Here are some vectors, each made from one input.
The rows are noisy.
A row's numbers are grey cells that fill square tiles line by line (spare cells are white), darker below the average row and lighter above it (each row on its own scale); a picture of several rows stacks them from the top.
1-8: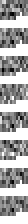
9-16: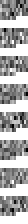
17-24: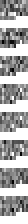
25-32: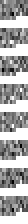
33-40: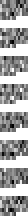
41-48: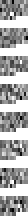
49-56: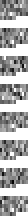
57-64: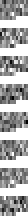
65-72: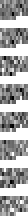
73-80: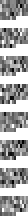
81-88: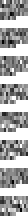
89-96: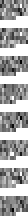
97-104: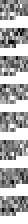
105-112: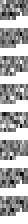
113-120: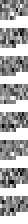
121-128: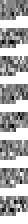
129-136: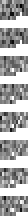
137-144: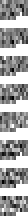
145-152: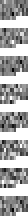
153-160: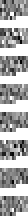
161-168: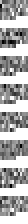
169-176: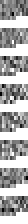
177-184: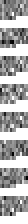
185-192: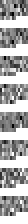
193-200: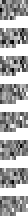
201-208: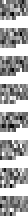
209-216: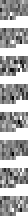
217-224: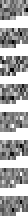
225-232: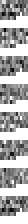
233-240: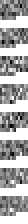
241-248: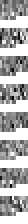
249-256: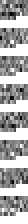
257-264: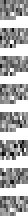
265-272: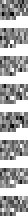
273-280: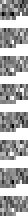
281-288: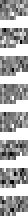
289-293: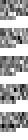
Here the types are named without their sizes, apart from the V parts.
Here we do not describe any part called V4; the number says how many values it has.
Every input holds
a list of items, each a point on a line and a value of V4.
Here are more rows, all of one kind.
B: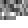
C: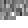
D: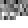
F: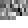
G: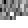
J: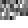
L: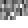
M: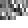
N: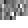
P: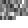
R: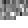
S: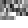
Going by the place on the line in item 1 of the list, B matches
D, J, P and S.
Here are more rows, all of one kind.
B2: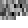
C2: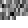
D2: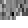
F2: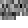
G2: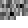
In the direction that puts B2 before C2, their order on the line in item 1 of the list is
B2, F2, D2, G2, C2.
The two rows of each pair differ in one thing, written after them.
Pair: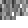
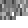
the place on the line in item 2 of the list
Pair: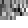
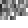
the place on the line in item 1 of the list
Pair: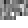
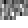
the place on the line in item 2 of the list
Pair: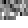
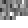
the value of V4 in item 1 of the list
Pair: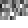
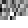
the value of V4 in item 1 of the list
